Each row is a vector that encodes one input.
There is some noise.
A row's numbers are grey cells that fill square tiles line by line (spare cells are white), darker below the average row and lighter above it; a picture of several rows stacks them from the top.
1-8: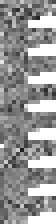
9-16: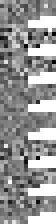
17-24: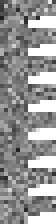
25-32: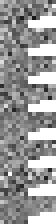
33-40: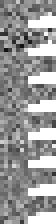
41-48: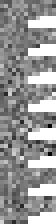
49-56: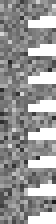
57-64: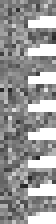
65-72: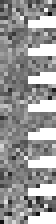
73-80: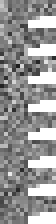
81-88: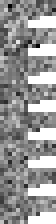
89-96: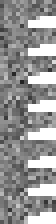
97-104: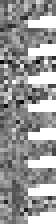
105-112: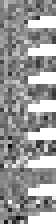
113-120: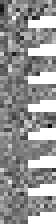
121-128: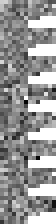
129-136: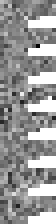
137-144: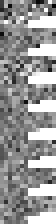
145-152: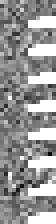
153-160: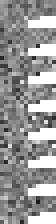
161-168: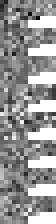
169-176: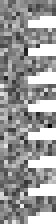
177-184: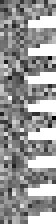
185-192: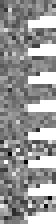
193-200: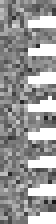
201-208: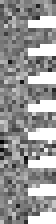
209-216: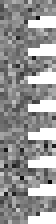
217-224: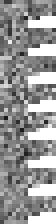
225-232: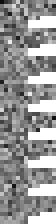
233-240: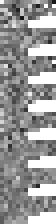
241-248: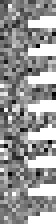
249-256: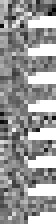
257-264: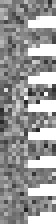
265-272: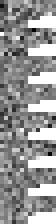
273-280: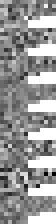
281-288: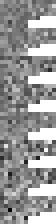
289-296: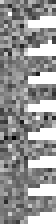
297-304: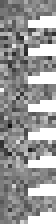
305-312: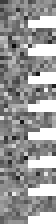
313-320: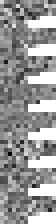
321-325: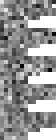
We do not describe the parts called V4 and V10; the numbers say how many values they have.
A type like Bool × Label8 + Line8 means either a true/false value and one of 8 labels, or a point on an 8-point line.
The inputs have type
(Bool × Bool × Bool + V4) × (Tree11 + Unit) + Line9 × V10.
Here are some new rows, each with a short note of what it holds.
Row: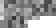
a point on a 9-point line and a value of V10
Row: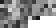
three true/false values
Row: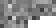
three true/false values
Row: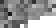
a value of V4
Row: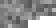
three true/false values
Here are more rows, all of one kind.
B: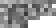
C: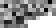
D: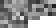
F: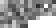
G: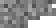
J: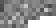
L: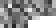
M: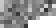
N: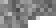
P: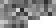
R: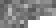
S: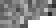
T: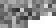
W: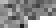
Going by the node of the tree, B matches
C, D and S.
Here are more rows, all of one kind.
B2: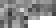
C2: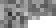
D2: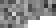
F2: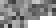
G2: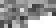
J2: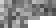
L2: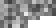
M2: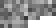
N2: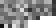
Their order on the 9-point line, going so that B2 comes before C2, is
N2, M2, J2, B2, G2, C2, L2, D2, F2.
